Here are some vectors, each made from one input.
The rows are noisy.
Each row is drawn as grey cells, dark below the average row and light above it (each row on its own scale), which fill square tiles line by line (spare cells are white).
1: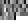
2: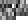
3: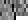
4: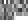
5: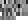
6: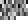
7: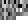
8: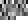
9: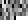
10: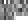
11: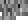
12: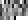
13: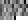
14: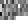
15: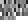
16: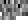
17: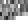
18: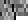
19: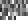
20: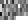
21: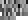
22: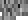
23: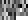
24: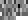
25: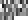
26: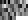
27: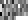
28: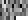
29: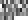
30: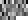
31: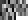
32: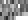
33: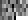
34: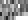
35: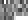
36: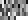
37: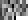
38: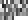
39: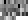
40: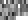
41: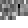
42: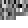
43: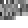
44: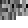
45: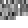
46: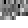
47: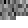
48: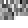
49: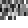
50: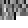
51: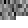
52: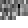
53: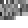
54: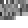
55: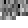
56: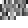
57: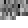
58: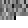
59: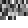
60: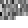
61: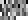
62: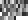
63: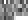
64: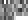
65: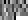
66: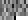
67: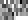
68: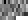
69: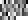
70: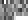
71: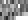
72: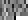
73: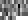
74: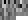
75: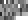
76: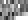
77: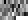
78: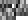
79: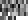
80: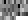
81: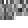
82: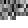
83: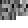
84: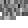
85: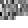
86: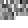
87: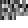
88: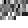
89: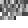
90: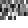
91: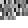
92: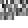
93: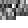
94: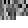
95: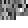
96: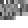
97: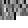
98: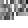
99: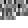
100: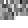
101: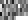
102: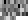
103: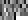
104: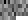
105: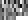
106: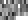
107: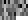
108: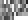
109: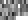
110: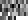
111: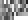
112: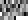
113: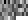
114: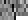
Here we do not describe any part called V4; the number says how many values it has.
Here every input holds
a list of up to two items, each a true/false value and a value of V4.
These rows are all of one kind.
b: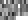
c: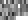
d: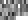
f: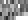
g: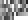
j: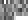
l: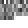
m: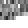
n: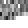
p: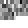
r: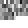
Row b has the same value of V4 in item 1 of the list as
c, d, p and r.
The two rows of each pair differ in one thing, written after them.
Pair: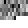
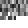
the value of V4 in item 1 of the list
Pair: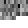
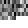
the true/false value in item 1 of the list
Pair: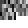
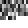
the true/false value in item 1 of the list
